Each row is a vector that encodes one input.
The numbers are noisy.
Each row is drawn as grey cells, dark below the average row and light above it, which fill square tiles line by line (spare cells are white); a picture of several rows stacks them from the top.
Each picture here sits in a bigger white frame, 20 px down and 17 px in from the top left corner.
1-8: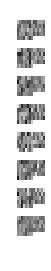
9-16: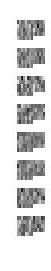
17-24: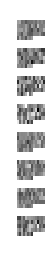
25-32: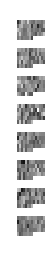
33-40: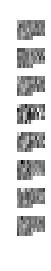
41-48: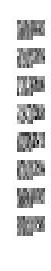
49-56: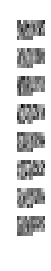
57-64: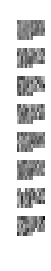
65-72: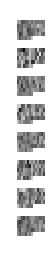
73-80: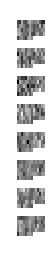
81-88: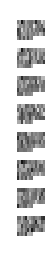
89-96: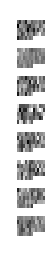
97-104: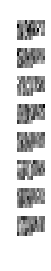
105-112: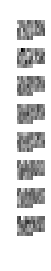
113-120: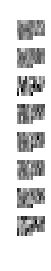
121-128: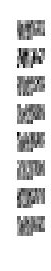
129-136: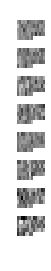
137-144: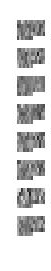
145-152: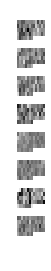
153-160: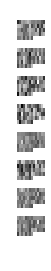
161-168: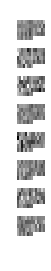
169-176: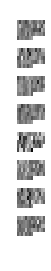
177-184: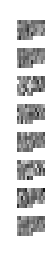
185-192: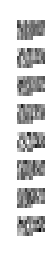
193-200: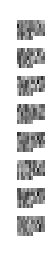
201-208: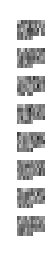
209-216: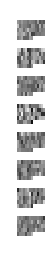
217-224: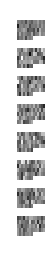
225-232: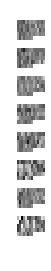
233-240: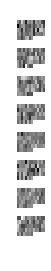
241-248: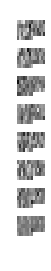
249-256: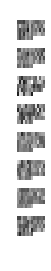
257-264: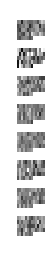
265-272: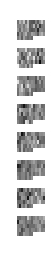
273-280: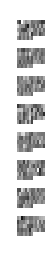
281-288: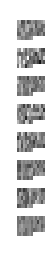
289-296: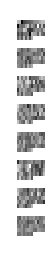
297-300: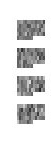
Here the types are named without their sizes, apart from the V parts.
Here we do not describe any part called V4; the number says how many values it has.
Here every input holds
a list of items, each three true/false values and a value of V4.
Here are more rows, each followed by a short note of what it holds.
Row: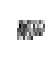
the empty list
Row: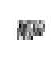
the empty list
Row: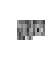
a list of one item
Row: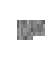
a list of two items
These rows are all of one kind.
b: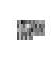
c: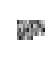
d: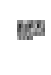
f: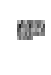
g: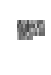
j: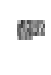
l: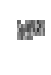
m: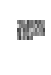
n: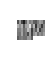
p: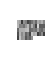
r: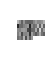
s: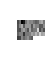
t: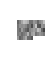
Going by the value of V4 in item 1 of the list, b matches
j and r.
